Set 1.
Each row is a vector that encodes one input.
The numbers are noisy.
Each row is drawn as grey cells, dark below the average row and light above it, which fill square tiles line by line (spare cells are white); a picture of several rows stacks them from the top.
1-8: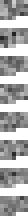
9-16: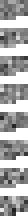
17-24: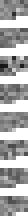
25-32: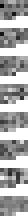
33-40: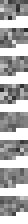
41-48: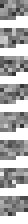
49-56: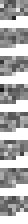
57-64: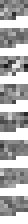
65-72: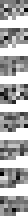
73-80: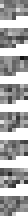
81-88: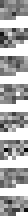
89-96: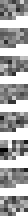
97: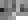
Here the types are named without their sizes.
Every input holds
either a fixed value, or a node of a tree and a true/false value.
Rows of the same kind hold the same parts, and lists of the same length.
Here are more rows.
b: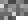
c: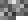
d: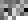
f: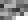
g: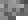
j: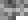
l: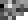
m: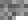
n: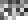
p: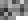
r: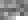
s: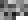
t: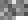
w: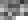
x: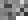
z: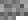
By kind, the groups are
b, c, f, g, j, l, m, p, r, s, t, w, x, z
d, n

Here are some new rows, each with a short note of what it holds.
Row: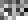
a fixed value
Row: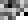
a node of a tree and a true/false value
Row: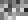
a fixed value
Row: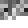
a fixed value
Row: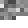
a node of a tree and a true/false value
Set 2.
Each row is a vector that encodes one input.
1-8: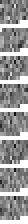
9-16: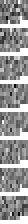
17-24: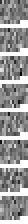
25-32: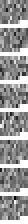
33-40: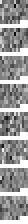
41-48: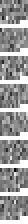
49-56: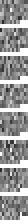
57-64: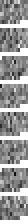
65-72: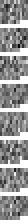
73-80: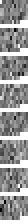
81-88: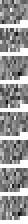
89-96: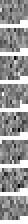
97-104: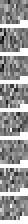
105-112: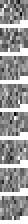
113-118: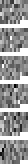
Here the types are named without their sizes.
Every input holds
either a label, or a point on a line.
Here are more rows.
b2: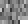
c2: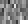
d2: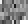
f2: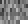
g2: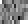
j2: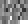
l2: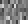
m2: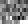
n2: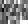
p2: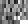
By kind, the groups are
b2, c2, f2, l2, p2
d2, g2, j2, m2, n2

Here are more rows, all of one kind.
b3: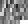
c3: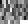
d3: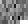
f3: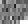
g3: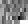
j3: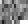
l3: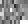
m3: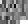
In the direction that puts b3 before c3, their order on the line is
m3, d3, f3, g3, j3, l3, b3, c3.
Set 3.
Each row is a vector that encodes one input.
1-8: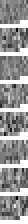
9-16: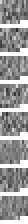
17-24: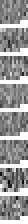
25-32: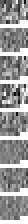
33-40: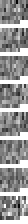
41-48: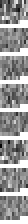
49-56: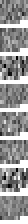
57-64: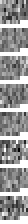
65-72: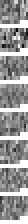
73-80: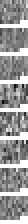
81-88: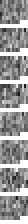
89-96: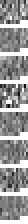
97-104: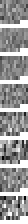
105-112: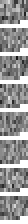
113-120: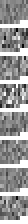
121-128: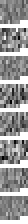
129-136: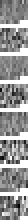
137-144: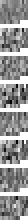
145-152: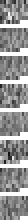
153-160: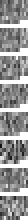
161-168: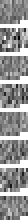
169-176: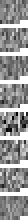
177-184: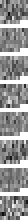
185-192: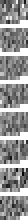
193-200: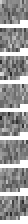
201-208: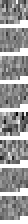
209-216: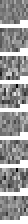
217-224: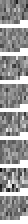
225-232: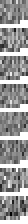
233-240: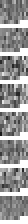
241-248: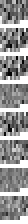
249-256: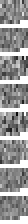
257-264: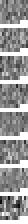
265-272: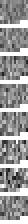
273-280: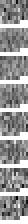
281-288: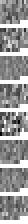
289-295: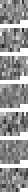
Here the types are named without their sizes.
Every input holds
a point on a circle and a true/false value.
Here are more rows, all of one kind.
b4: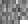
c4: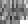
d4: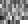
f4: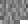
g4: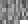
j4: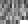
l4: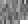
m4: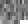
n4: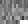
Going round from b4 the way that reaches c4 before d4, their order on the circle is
b4, f4, c4, d4, l4, j4, n4, g4, m4.
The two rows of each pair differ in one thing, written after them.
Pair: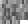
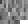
the true/false value
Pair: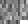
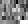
the place on the circle
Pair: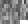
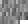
the true/false value
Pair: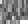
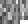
the place on the circle
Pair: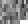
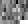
the true/false value
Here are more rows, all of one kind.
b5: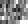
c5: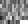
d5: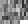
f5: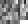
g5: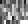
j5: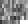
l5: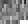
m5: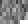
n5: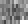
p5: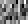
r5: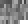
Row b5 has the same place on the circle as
d5, g5, m5 and r5.
